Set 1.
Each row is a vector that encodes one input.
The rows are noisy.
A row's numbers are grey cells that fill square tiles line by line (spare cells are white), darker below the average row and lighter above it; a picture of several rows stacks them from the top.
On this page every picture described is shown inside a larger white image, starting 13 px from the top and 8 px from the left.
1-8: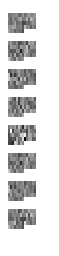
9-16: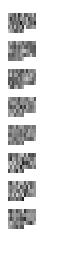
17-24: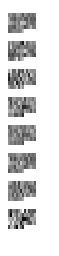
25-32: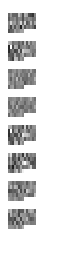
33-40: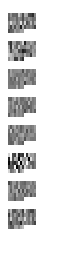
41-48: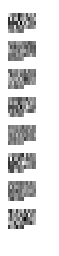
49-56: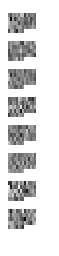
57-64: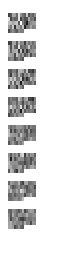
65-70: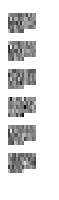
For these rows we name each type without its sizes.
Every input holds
a list of points on a line.
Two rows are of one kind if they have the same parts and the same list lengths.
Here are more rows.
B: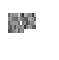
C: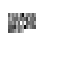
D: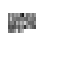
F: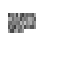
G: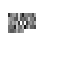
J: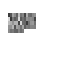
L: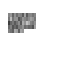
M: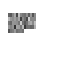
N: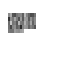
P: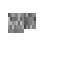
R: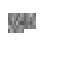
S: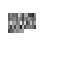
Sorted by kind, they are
B, C, D, L, M, P, R
F, G, J
N, S

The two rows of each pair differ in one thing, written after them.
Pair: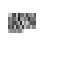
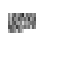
the place on the line in item 1 of the list
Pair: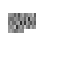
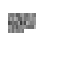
the place on the line in item 1 of the list
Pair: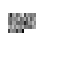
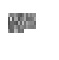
the place on the line in item 2 of the list
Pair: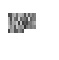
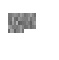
the place on the line in item 2 of the list
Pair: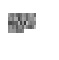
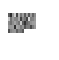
the place on the line in item 2 of the list
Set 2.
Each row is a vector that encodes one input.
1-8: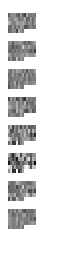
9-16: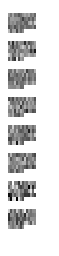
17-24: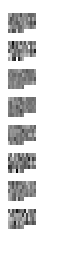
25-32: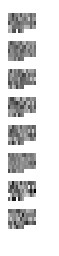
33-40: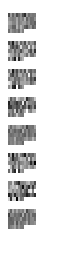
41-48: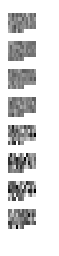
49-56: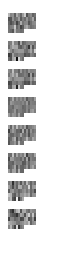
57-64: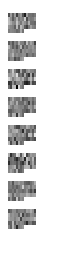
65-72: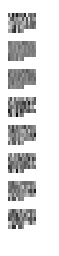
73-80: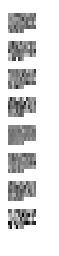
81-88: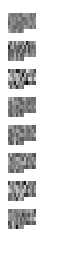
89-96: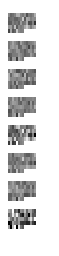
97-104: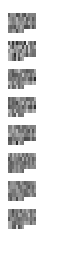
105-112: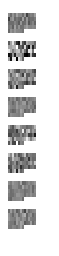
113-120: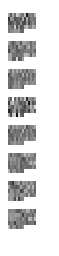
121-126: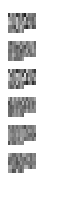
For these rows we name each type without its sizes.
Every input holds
either a point on a line, or a node of a tree.
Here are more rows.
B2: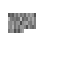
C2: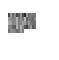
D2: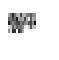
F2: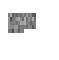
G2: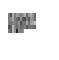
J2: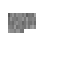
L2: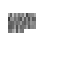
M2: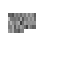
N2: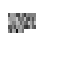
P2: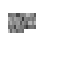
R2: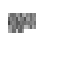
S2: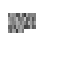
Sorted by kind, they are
B2, D2, F2, G2, M2, P2, R2
C2, J2, L2, N2, S2

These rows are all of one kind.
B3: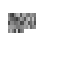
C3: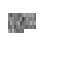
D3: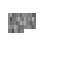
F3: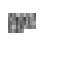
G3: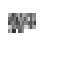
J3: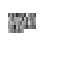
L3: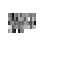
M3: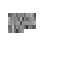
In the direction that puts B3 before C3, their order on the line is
F3, M3, B3, C3, L3, J3, G3, D3.
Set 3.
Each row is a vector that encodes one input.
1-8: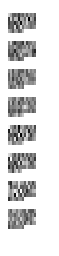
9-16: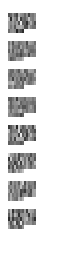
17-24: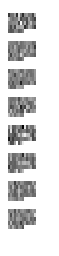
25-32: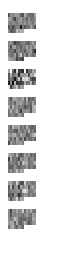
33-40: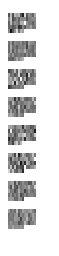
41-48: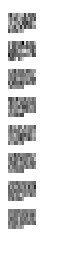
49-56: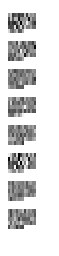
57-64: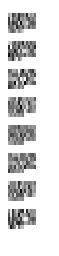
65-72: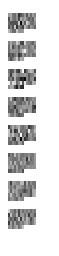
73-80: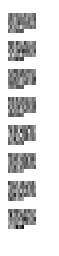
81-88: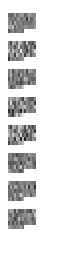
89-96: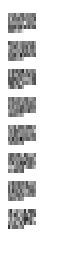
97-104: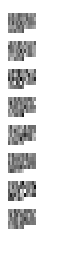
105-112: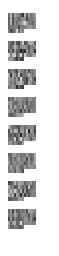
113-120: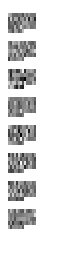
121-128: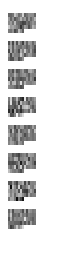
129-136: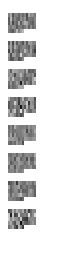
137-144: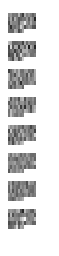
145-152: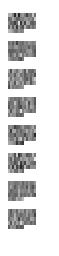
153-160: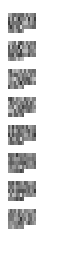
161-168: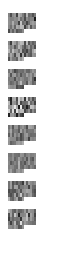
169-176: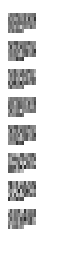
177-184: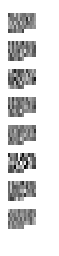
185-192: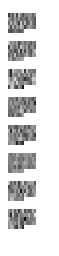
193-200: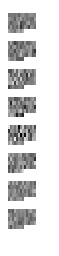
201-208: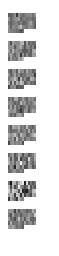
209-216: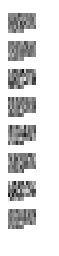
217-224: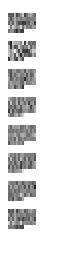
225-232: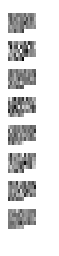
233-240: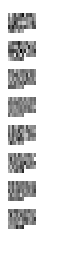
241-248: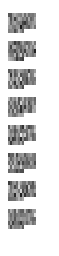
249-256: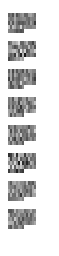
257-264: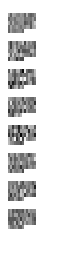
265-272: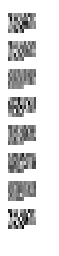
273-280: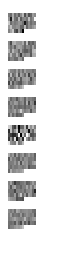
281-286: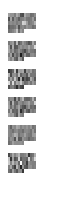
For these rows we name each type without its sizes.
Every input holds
a point on a line, together with either a fixed value, or three true/false values.
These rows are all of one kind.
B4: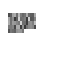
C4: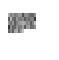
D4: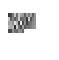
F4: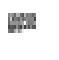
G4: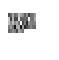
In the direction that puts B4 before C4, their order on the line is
G4, B4, D4, F4, C4.
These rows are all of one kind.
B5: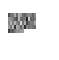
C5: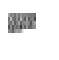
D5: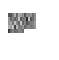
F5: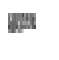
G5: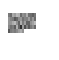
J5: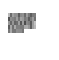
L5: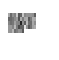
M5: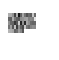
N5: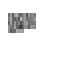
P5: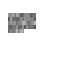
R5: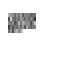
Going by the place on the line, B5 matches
D5 and N5.
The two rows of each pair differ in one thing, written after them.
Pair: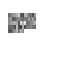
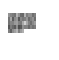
one of the three true/false values
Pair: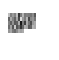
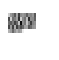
one of the three true/false values
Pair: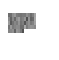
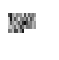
one of the three true/false values
